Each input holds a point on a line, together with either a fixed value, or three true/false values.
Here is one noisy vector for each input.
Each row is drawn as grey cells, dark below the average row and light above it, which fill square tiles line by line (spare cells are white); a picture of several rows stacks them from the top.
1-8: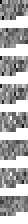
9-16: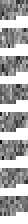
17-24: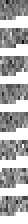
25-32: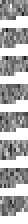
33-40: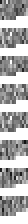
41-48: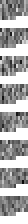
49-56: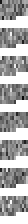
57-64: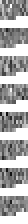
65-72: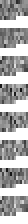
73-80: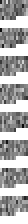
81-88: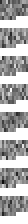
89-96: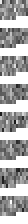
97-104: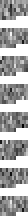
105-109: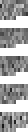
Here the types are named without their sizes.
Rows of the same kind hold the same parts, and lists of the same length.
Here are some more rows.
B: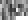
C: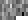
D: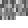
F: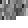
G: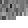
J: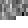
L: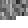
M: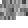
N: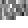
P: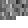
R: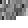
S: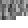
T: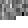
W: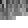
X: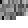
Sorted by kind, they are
B, D, G, M, S, W
C, F, J, L, N, P, R, T, X

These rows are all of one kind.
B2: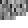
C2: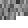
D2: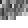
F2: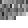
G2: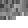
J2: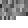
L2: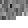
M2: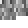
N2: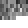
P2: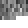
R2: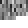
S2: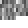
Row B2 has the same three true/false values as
N2, P2 and R2.
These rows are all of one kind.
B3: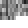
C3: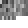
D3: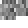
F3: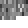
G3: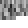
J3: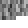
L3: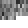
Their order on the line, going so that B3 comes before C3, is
B3, D3, C3, F3, L3, J3, G3.
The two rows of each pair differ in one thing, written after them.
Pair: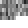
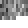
the place on the line
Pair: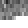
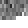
the place on the line
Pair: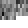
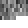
one of the three true/false values
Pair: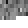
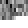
the place on the line
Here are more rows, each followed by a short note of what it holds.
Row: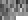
a point on a line and three true/false values
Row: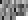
a point on a line
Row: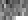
a point on a line and three true/false values
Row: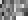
a point on a line and three true/false values
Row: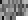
a point on a line
